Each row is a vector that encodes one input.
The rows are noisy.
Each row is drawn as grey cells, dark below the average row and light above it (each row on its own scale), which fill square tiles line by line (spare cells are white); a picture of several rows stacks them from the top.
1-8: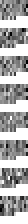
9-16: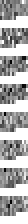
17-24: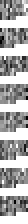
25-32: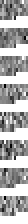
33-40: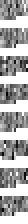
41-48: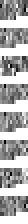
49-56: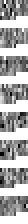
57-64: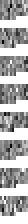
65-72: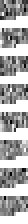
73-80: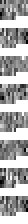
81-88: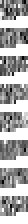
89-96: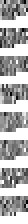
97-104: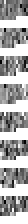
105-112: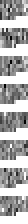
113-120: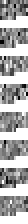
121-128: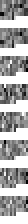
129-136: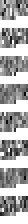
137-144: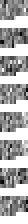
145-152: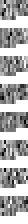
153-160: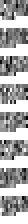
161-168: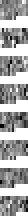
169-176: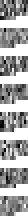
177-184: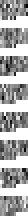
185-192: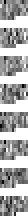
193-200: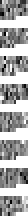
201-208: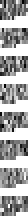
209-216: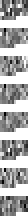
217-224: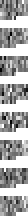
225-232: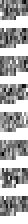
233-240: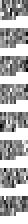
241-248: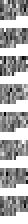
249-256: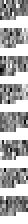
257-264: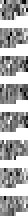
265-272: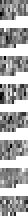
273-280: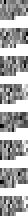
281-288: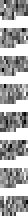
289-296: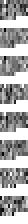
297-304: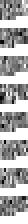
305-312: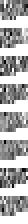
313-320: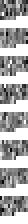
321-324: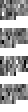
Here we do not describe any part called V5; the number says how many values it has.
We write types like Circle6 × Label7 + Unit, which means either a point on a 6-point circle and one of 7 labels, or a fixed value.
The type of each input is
Bool × Bool × Bool × (Line10 + V5).
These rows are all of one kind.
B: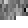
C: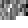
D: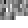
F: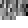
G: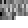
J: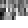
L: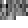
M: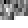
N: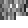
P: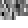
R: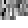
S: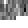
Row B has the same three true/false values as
L and S.
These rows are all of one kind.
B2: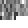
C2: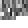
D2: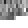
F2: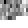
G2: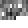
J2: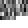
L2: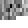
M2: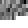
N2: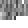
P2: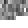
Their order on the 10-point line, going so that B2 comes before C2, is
F2, L2, B2, N2, D2, G2, M2, J2, C2, P2.
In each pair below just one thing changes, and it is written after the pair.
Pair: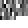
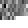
one of the three true/false values
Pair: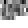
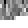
one of the three true/false values
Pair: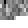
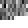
one of the three true/false values
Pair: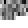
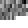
one of the three true/false values
